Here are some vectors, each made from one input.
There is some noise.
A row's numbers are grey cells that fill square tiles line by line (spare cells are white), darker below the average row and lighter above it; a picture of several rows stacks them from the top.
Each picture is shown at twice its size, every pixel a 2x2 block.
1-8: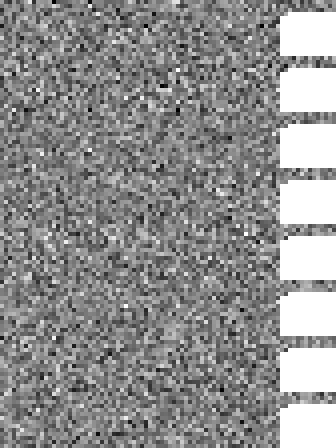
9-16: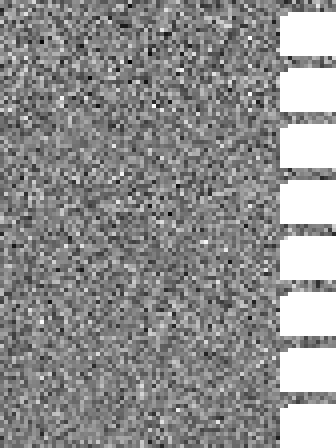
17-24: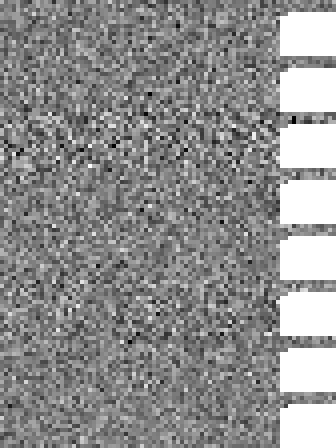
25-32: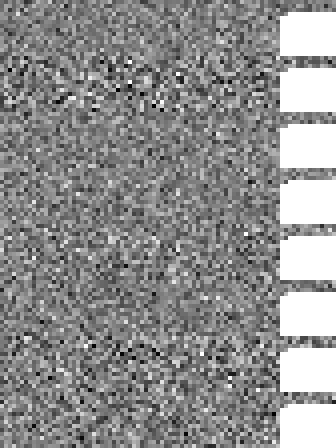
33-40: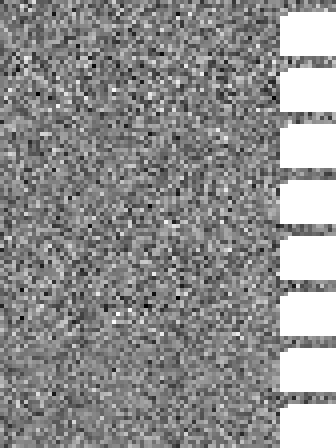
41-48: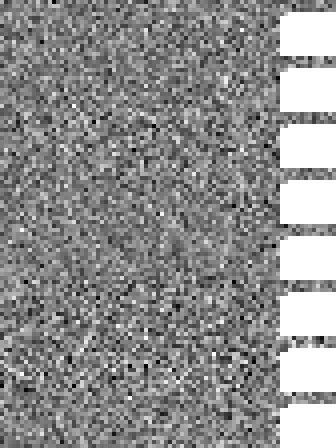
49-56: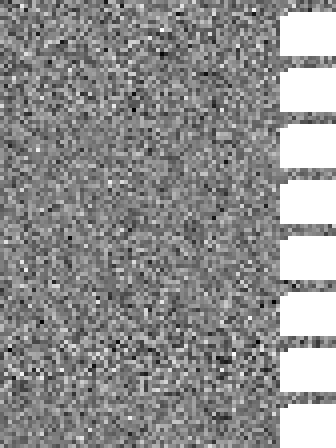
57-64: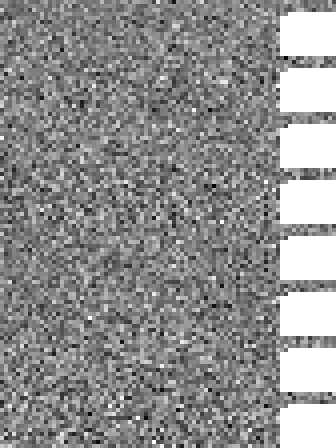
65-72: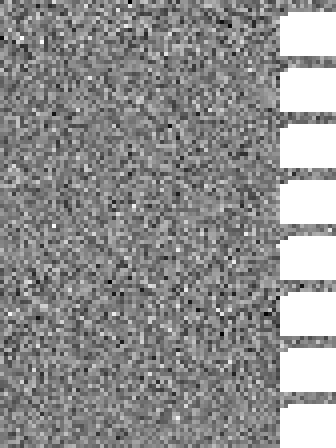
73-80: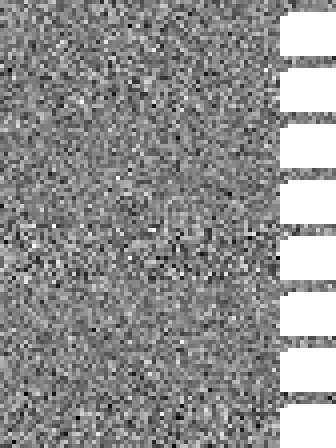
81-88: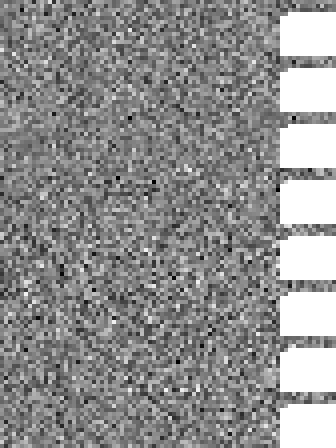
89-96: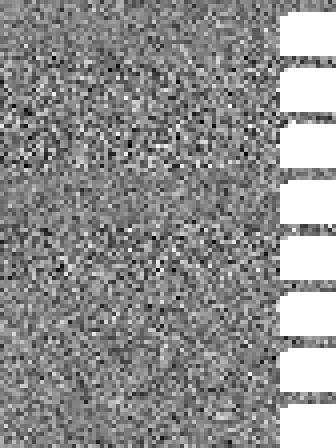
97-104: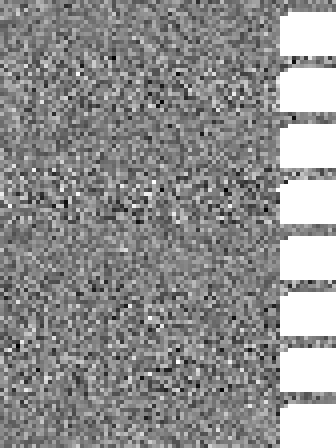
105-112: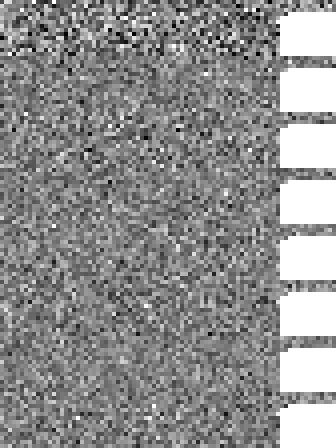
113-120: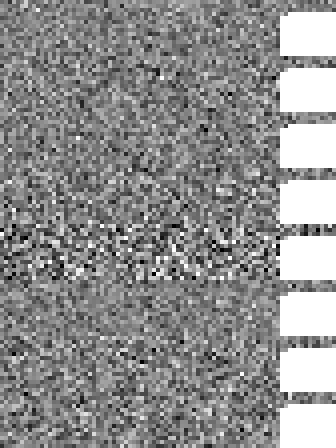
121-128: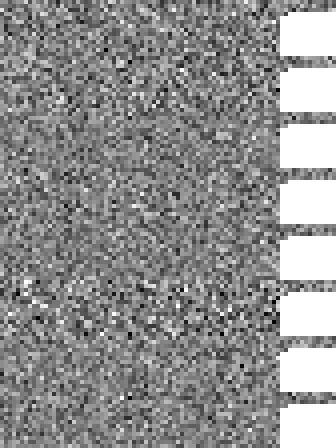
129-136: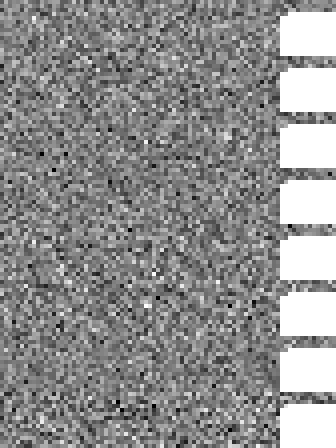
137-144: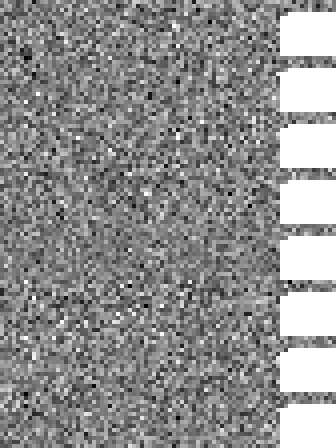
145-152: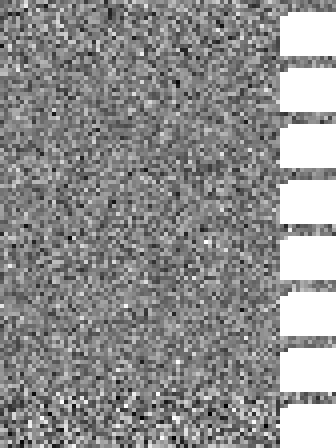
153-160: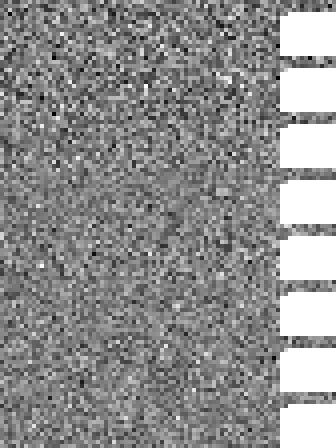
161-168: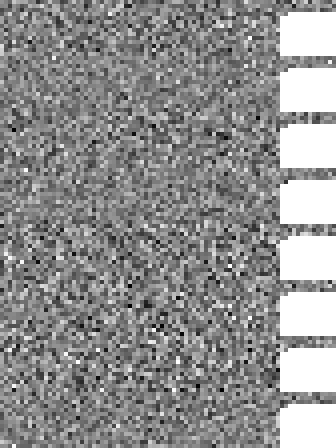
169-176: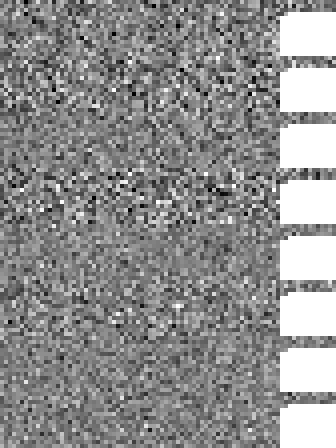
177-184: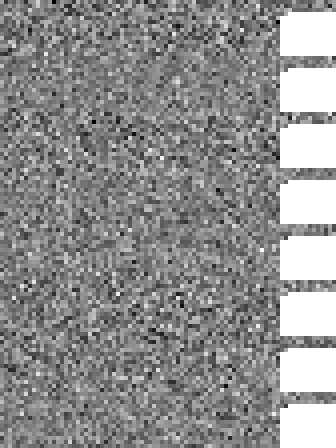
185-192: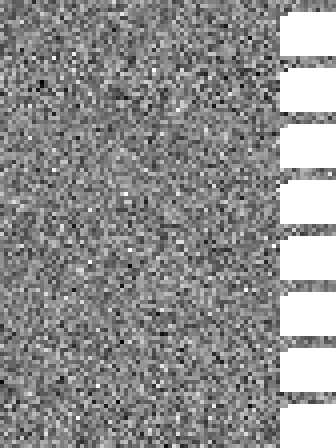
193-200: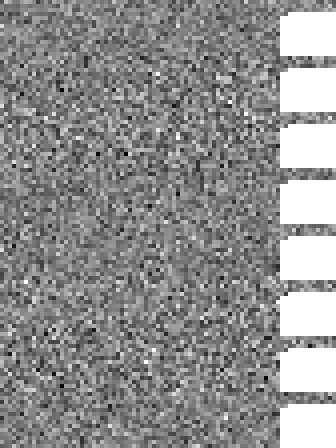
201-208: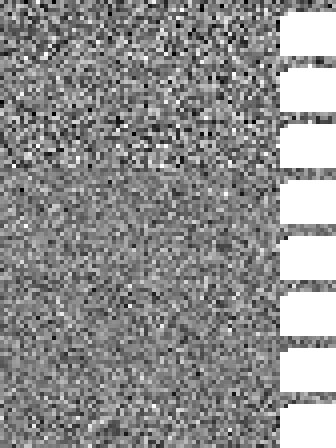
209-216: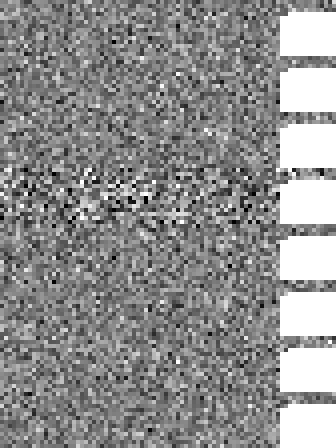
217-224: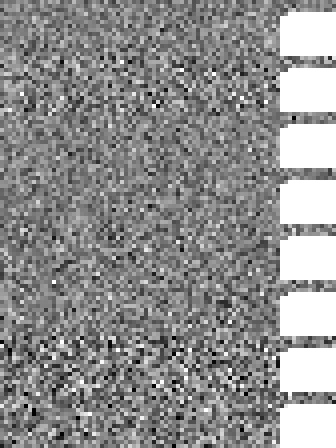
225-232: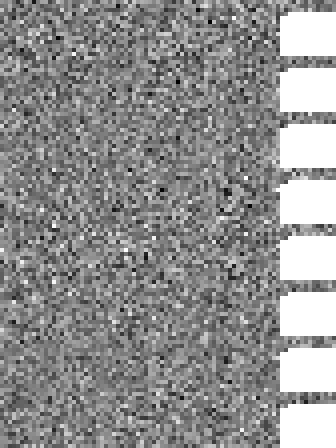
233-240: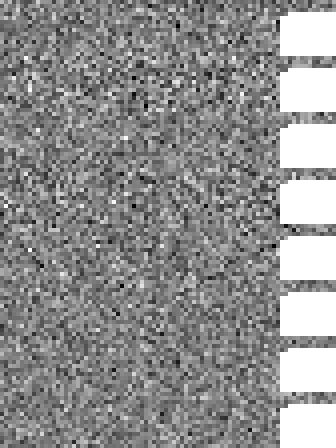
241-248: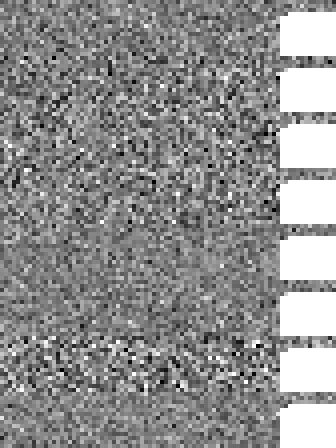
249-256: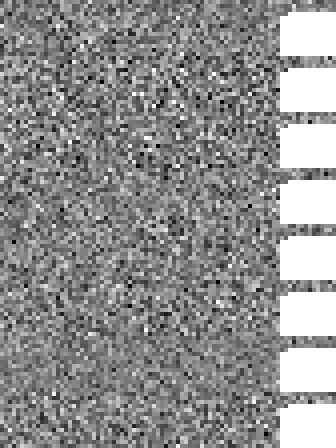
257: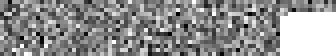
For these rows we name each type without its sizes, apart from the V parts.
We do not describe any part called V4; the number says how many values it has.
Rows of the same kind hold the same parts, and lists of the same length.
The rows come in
2 kinds.
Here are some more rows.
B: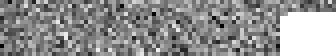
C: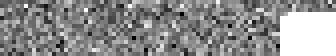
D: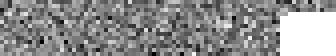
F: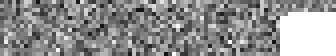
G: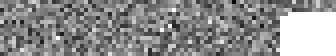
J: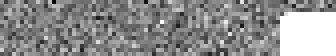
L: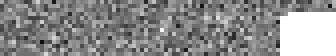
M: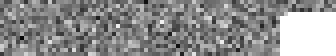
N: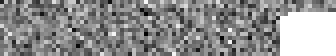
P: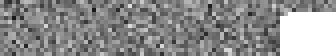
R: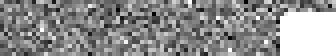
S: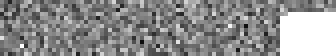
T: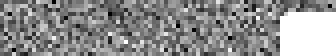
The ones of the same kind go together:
B, C, F, N, P, S
D, G, J, L, M, R, T

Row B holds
a point on a circle, a point on a line and a true/false value.
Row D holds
a point on a circle, a true/false value and a value of V4.
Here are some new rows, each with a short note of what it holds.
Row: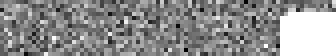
a point on a circle, a true/false value and a value of V4
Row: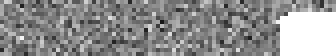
a point on a circle, a point on a line and a true/false value
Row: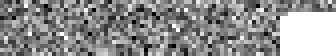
a point on a circle, a point on a line and a true/false value
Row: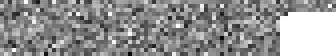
a point on a circle, a point on a line and a true/false value
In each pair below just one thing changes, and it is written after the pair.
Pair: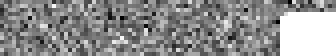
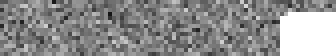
the value of V4
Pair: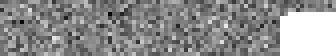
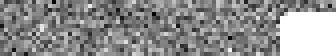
the place on the circle
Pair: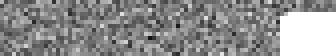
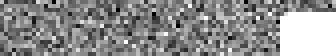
the true/false value
